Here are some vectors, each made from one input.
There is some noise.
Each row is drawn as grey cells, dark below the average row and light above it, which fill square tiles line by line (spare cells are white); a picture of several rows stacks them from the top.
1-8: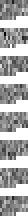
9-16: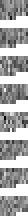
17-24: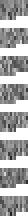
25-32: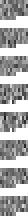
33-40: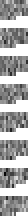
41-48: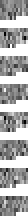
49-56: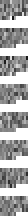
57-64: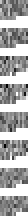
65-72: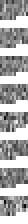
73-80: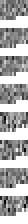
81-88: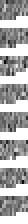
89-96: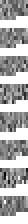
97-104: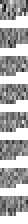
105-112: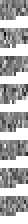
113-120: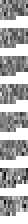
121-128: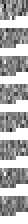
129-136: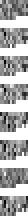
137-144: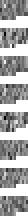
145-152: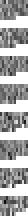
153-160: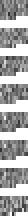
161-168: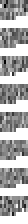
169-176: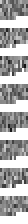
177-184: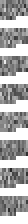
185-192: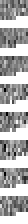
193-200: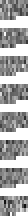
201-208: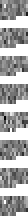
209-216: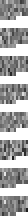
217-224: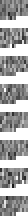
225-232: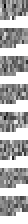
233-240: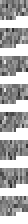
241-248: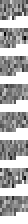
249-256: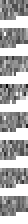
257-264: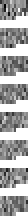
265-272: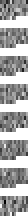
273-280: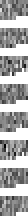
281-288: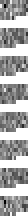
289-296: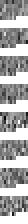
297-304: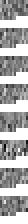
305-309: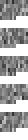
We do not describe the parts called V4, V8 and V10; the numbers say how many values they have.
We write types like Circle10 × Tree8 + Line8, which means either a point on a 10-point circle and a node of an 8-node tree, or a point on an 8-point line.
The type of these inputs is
(Bool × V8 + (Circle6 + V4) × V10) × Label6.
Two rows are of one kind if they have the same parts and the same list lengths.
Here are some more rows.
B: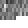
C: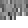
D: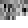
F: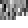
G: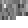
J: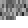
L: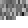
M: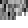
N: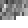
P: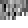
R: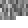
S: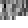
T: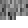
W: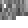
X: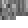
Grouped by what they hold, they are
B, J, L, N, T, W, X
C, G, R
D, F, M, P, S

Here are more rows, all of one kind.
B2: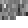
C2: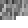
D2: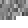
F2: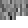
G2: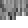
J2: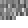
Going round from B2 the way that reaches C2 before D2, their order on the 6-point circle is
B2, C2, F2, G2, J2, D2.
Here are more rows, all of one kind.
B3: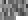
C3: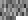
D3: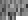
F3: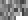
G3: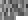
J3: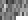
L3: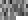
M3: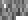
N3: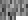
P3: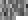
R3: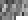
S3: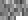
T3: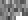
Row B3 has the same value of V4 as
F3 and T3.
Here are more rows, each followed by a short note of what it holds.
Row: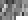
one of 6 labels, a value of V4 and a value of V10
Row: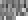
a point on a 6-point circle, one of 6 labels and a value of V10
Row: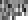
one of 6 labels, a true/false value and a value of V8
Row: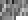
a point on a 6-point circle, one of 6 labels and a value of V10
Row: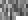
a point on a 6-point circle, one of 6 labels and a value of V10
